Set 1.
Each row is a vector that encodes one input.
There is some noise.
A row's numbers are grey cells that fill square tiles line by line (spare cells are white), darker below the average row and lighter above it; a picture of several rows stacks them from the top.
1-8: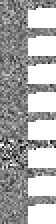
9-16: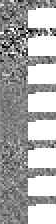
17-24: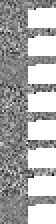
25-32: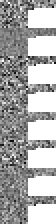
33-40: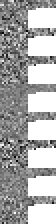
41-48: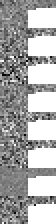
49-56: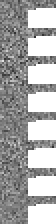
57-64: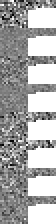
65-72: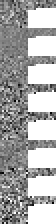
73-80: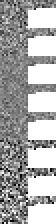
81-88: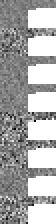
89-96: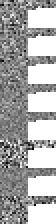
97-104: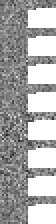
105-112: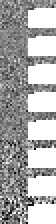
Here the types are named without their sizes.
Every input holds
a label and a point on a line.
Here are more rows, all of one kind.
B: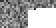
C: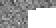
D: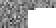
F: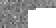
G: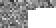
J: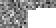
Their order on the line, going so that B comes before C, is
J, D, F, B, G, C.
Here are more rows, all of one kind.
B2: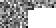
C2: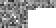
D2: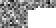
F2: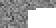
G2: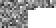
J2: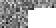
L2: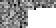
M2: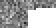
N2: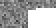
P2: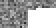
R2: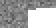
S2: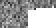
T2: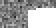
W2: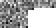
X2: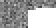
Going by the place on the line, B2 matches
F2, R2, T2 and X2.
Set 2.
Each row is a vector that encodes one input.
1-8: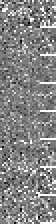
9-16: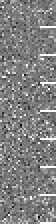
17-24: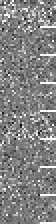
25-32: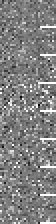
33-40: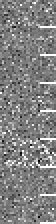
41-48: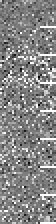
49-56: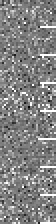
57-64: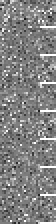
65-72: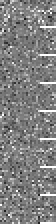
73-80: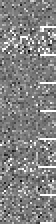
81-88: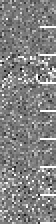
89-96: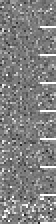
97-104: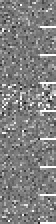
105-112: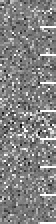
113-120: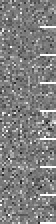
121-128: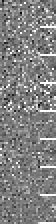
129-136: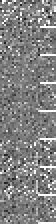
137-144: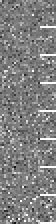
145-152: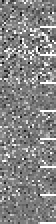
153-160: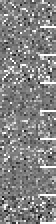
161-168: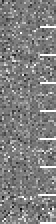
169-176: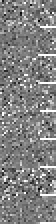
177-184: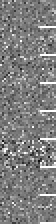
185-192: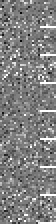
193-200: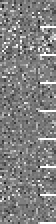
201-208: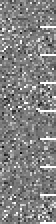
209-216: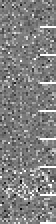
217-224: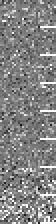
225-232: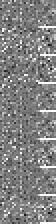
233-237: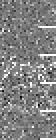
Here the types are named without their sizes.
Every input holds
a list of points on a line.
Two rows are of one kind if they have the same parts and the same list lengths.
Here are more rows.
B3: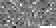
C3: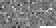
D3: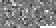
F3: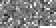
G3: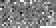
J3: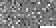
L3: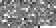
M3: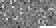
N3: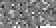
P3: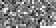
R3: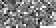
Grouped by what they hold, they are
B3, C3, F3, M3
D3, G3, J3, L3, N3
P3, R3

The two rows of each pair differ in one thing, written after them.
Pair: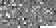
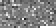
the place on the line in item 2 of the list
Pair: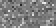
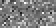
the place on the line in item 2 of the list
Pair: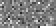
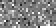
the place on the line in item 2 of the list
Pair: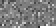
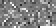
the place on the line in item 2 of the list
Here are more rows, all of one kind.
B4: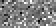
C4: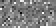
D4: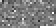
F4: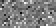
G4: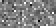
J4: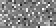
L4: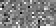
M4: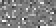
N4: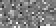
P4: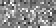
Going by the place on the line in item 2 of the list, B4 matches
L4 and P4.
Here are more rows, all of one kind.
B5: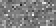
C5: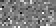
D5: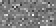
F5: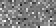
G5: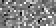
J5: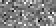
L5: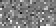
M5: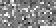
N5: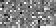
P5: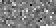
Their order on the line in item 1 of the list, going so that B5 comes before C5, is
M5, P5, G5, J5, D5, B5, C5, L5, F5, N5.
